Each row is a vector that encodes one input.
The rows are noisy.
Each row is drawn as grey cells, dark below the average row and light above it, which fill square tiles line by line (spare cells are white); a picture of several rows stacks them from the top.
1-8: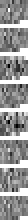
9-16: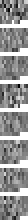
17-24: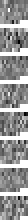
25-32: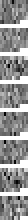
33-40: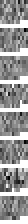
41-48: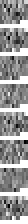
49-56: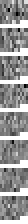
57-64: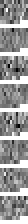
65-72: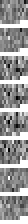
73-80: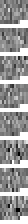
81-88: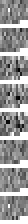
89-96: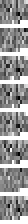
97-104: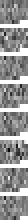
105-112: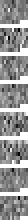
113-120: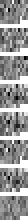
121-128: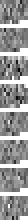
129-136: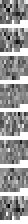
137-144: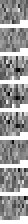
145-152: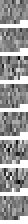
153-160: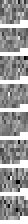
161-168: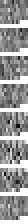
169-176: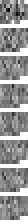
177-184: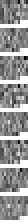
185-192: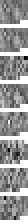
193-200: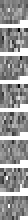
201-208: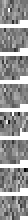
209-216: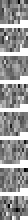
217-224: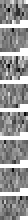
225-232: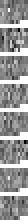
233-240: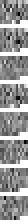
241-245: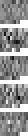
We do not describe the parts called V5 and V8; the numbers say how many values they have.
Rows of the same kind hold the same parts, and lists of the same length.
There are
4 kinds of row.
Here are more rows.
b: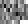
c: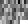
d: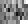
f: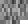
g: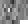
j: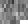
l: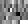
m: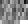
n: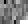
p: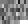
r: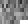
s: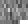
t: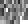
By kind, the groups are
b, d, l
c, m, p, t
f, g, j, n, r
s

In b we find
a point on a 6-point line and a value of V5.
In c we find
a node of a 7-node tree.
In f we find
a node of a 9-node tree and a value of V8.
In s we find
a value of V8.
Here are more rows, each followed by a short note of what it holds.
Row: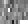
a value of V8
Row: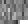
a value of V8
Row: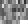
a node of a 7-node tree
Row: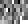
a node of a 7-node tree
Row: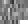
a value of V8
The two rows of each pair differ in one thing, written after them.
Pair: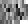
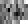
the place on the 6-point line
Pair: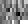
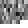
the place on the 6-point line
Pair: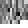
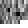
the place on the 6-point line
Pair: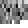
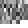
the place on the 6-point line
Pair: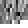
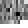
the value of V5
